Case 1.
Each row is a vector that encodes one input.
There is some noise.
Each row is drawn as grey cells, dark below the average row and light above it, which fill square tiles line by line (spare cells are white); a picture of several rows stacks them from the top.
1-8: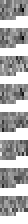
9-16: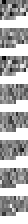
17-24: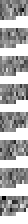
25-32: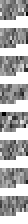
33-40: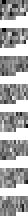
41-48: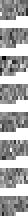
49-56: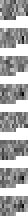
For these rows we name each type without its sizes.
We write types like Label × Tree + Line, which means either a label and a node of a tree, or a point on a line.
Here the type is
List(Line).
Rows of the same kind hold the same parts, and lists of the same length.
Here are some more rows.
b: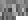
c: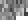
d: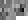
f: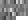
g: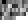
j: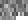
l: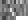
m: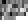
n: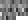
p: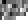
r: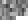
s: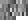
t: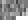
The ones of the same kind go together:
b, c, n, r, s, t
d, f, j, l
g, m, p

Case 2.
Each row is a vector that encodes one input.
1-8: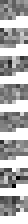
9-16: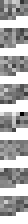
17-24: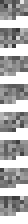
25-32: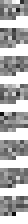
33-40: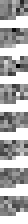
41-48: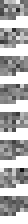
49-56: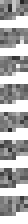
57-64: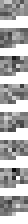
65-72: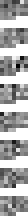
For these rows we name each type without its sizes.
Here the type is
Label × Tree.
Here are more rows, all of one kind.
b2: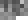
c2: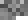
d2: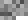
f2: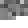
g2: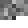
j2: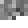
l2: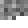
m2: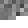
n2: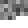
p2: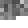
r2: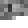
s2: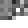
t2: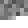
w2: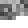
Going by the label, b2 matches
m2, n2, p2 and t2.
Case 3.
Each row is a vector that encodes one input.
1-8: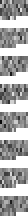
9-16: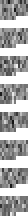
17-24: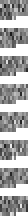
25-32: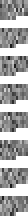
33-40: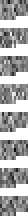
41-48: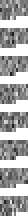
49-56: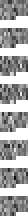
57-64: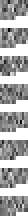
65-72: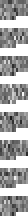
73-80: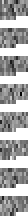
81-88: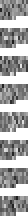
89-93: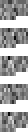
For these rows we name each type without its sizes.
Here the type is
(Bool × Bool × Bool + Unit) × Circle.
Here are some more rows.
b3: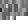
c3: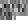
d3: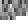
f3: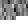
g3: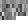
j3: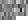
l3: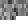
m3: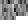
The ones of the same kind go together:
b3, c3, g3, j3
d3, f3, l3, m3

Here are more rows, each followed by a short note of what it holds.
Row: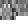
a point on a circle
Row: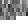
a point on a circle and three true/false values
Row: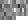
a point on a circle and three true/false values
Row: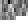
a point on a circle
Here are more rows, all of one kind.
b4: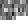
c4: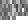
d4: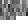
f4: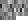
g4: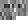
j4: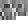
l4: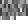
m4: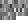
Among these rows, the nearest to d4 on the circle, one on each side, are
l4 and m4.
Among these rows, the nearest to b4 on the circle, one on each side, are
f4 and g4.
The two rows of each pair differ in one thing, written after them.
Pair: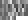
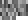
one of the three true/false values
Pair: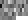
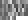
the place on the circle
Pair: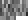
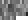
one of the three true/false values
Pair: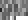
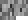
the place on the circle
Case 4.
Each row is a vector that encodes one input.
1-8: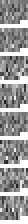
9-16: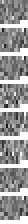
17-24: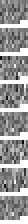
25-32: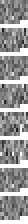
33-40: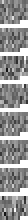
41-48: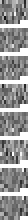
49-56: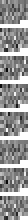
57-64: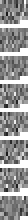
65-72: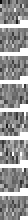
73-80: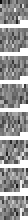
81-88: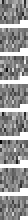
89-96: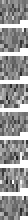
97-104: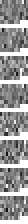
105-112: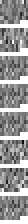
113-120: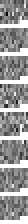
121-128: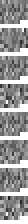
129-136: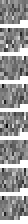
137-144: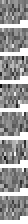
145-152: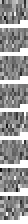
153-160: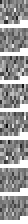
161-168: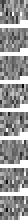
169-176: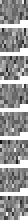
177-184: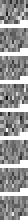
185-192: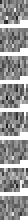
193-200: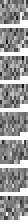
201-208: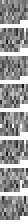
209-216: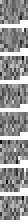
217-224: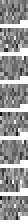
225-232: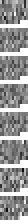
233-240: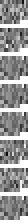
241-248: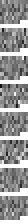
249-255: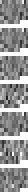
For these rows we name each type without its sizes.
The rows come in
2 kinds.
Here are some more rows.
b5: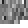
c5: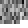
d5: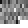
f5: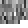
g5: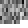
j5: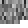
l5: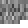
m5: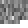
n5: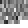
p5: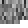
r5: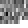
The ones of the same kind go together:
b5, f5, j5, l5, m5, p5
c5, d5, g5, n5, r5

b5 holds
a point on a line.
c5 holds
a node of a tree.
